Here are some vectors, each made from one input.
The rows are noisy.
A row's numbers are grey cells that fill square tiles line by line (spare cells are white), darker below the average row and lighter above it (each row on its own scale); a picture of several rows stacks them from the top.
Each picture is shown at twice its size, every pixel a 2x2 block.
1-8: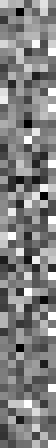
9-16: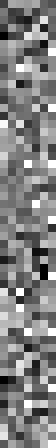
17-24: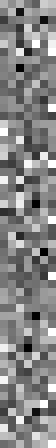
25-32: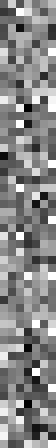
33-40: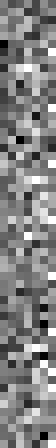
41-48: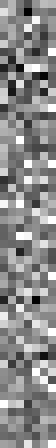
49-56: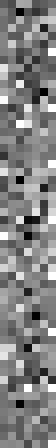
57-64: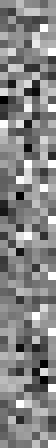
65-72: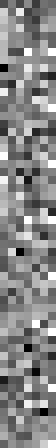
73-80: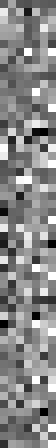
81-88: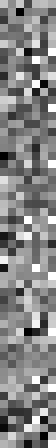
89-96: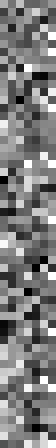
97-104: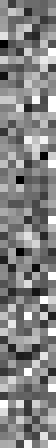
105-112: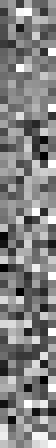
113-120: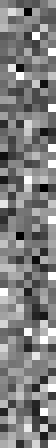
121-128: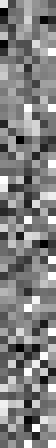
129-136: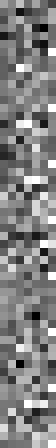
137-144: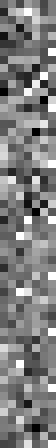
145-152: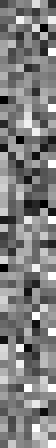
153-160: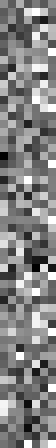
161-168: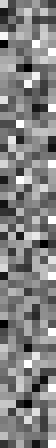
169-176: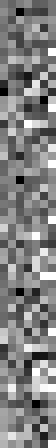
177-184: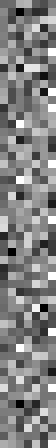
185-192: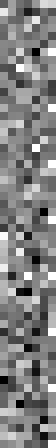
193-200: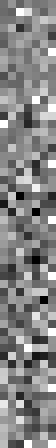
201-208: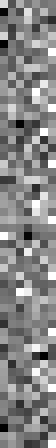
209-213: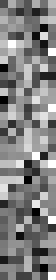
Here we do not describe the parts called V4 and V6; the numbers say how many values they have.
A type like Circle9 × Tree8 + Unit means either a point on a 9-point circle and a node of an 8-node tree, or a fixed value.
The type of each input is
Bool × (Line7 + V4) + Line5 + V6.
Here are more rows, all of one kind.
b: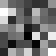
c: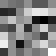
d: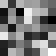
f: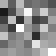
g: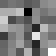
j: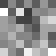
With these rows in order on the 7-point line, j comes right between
b and c.
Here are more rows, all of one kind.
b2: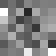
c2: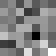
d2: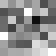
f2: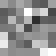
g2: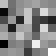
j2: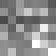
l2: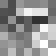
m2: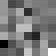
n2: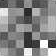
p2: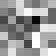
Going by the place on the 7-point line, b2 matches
j2, l2, n2 and p2.
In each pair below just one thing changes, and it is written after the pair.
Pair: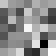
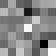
the true/false value
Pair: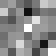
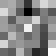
the value of V4
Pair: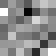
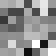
the true/false value
